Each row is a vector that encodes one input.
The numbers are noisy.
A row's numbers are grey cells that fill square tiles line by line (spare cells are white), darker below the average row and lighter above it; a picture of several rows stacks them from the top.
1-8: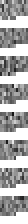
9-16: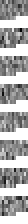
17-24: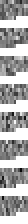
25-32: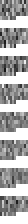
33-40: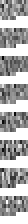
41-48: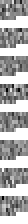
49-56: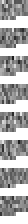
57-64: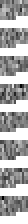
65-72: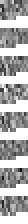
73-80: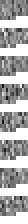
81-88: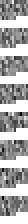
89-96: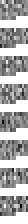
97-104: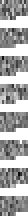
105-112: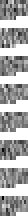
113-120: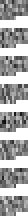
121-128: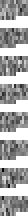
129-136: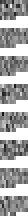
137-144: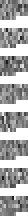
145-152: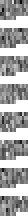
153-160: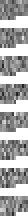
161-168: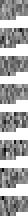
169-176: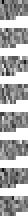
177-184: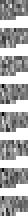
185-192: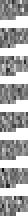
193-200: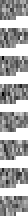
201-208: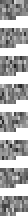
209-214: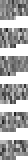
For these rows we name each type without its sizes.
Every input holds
a point on a line, together with either a point on a line, or a node of each of two trees and a true/false value.
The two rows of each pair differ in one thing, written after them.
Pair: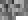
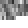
the true/false value
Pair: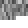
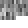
the place on the line
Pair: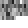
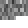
the place on the line
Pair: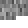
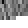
the place on the line
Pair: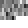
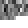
the place on the line
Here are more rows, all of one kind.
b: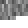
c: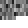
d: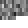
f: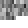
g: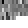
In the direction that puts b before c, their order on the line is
g, b, d, c, f.
